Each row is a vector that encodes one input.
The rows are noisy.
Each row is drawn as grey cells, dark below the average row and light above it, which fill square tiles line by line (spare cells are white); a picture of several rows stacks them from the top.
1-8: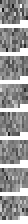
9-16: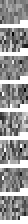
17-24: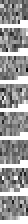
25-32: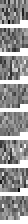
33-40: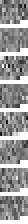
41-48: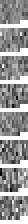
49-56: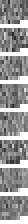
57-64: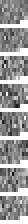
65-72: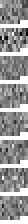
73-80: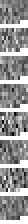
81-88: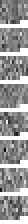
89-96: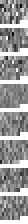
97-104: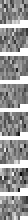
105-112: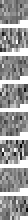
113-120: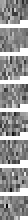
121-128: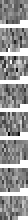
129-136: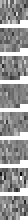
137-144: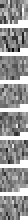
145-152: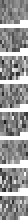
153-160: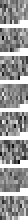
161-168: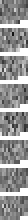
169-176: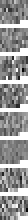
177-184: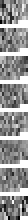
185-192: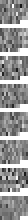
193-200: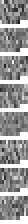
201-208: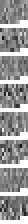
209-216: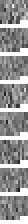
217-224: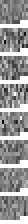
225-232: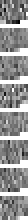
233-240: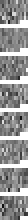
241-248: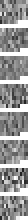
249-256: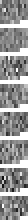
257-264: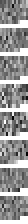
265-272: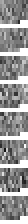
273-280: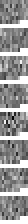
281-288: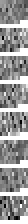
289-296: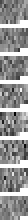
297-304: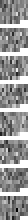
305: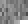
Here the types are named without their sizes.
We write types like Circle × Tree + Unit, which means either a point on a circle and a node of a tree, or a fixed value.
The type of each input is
Bool × (Label + Line) × (Tree + Unit).
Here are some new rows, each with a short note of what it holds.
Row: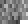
a point on a line, a node of a tree and a true/false value
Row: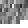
a point on a line, a node of a tree and a true/false value
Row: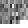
a point on a line and a true/false value
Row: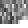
a point on a line and a true/false value
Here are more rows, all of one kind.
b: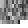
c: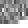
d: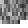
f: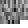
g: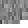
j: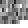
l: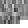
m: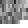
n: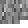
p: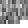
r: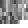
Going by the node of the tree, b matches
g, j and p.
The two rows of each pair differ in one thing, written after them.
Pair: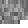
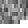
the true/false value
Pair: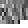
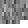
the place on the line
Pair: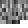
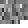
the place on the line
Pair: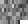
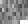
the node of the tree
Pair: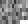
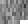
the true/false value
